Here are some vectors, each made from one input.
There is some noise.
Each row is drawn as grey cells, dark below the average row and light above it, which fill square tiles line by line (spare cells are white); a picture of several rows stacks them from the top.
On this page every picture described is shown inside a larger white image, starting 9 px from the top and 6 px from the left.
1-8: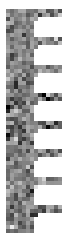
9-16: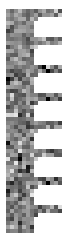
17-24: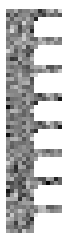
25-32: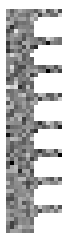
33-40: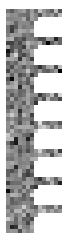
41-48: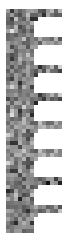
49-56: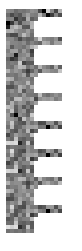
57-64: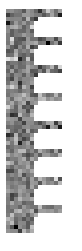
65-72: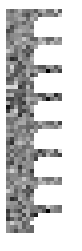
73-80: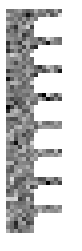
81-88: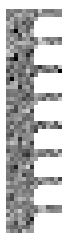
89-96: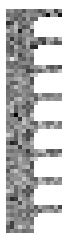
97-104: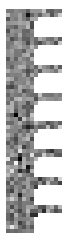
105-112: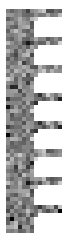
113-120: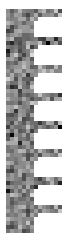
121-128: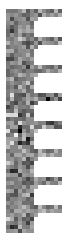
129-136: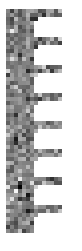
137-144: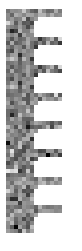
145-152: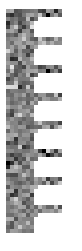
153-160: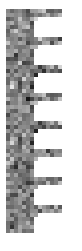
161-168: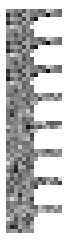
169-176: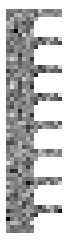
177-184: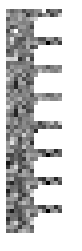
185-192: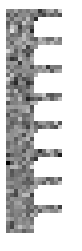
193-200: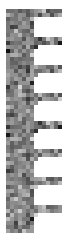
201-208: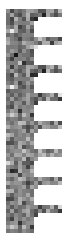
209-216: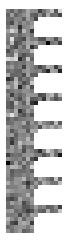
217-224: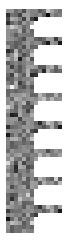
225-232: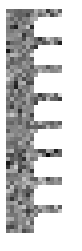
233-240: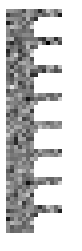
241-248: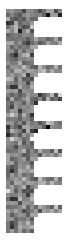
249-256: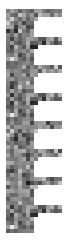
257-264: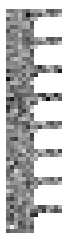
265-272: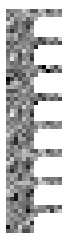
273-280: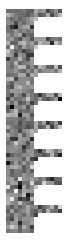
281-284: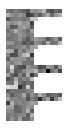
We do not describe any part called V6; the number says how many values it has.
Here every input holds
either a node of an 11-node tree, or a list of up to two items, each a true/false value and a value of V6.
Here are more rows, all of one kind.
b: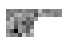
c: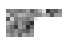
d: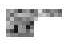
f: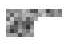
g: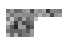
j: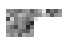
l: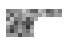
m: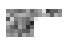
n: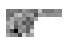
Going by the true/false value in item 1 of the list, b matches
d and n.
